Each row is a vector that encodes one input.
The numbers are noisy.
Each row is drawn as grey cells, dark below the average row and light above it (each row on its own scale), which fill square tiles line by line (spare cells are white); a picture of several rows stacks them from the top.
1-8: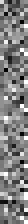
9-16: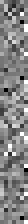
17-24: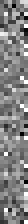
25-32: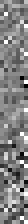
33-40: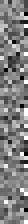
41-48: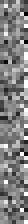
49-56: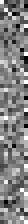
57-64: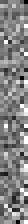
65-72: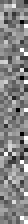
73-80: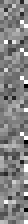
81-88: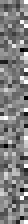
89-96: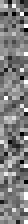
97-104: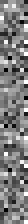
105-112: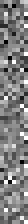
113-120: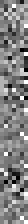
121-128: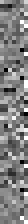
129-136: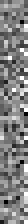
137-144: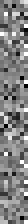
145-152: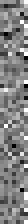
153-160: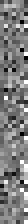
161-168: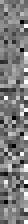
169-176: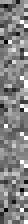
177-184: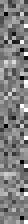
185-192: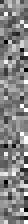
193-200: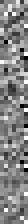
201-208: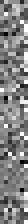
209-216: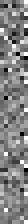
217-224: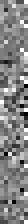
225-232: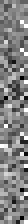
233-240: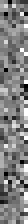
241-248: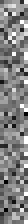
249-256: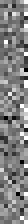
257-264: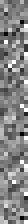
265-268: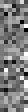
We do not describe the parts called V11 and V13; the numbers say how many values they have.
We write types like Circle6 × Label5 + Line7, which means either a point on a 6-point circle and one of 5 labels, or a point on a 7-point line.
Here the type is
Bool × (Line3 × Line5 × V11 + V13).
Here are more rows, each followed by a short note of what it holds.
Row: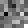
a true/false value and a value of V13
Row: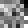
a true/false value and a value of V13
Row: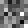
a true/false value and a value of V13
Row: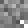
a point on a 3-point line, a point on a 5-point line, a true/false value and a value of V11
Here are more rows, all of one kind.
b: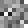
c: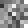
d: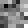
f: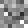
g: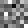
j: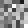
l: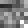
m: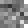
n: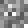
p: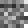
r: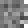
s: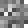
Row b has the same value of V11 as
j, l, m and p.
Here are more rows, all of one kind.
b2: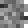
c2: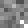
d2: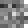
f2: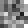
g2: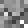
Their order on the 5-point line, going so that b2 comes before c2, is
d2, b2, f2, g2, c2.
